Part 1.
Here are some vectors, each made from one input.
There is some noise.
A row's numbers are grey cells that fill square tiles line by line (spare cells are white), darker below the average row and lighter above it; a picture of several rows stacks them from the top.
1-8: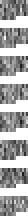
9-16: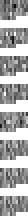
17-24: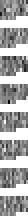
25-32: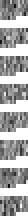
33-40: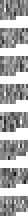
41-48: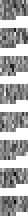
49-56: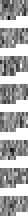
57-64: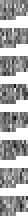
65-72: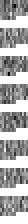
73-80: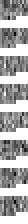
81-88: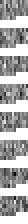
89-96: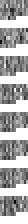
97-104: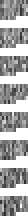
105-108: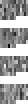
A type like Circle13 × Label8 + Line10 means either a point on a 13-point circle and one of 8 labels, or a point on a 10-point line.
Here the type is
Line7 × (Tree9 + Unit) + Tree11.
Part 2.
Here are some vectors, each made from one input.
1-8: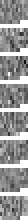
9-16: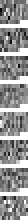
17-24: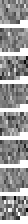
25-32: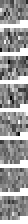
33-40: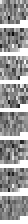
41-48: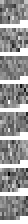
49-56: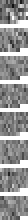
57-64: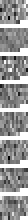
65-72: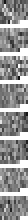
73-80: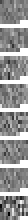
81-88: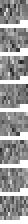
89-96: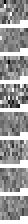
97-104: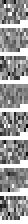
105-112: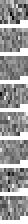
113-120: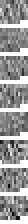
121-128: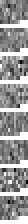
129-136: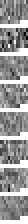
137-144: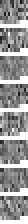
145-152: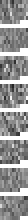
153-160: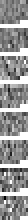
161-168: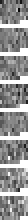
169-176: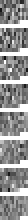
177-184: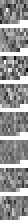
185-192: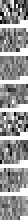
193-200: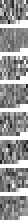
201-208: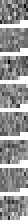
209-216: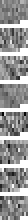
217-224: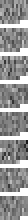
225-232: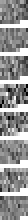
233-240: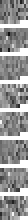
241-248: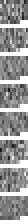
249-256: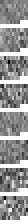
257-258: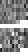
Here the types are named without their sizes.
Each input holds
a true/false value, together with a list of points on a line.
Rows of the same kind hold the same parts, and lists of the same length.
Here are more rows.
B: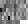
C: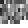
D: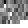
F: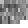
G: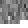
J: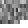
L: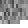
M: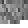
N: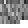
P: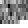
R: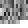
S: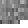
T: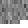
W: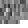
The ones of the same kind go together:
B, F, J, N, S, T
C, G, L, M, P, R, W
D

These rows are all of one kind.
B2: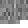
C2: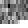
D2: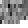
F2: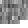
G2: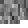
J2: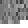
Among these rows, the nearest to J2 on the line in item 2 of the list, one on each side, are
B2 and C2.
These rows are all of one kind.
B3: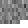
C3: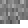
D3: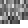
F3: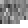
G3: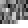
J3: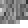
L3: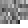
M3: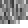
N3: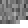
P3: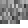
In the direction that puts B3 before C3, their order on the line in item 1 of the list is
P3, L3, B3, F3, N3, M3, C3, D3, G3, J3.
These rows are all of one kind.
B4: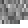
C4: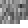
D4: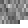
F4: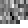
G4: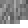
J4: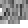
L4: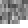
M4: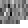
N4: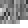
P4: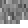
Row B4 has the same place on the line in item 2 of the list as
D4 and F4.
